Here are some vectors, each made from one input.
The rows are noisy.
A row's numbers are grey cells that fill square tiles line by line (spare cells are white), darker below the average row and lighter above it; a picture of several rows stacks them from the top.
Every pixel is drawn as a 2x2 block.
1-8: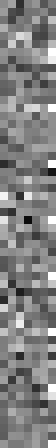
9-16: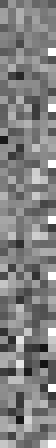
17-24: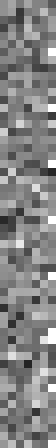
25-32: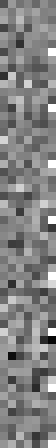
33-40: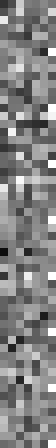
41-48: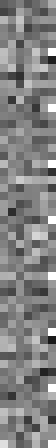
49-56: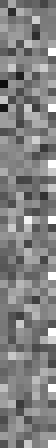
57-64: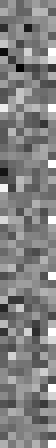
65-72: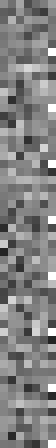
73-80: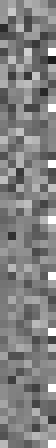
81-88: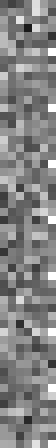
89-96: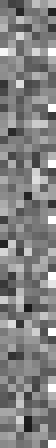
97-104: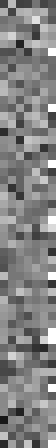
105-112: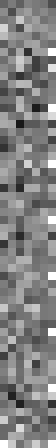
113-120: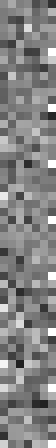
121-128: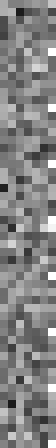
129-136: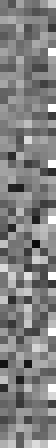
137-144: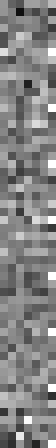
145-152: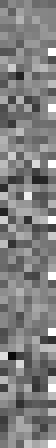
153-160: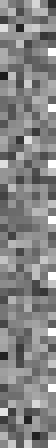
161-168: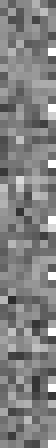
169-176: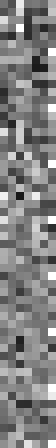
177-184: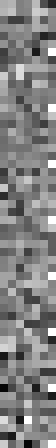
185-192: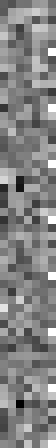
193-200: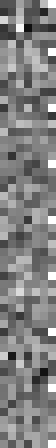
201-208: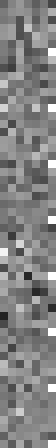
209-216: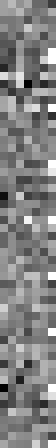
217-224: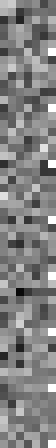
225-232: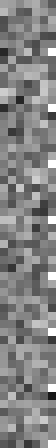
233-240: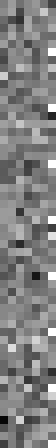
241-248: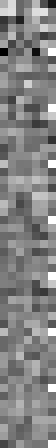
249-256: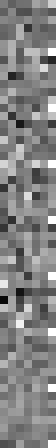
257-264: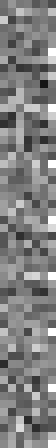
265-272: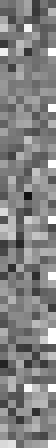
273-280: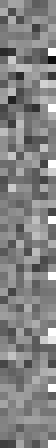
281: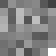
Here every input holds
a point on a 20-point line and a true/false value.
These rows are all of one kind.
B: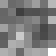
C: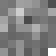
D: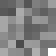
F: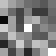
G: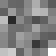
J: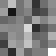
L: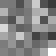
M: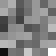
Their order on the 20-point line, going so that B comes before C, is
F, B, D, M, J, L, C, G.
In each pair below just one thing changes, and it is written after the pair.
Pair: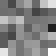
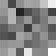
the true/false value
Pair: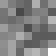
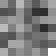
the true/false value
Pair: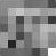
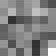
the true/false value
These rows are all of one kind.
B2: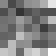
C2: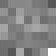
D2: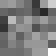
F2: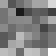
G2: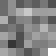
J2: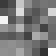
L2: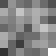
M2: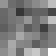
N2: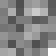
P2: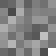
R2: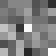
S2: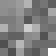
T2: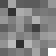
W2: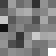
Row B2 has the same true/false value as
F2, M2 and N2.
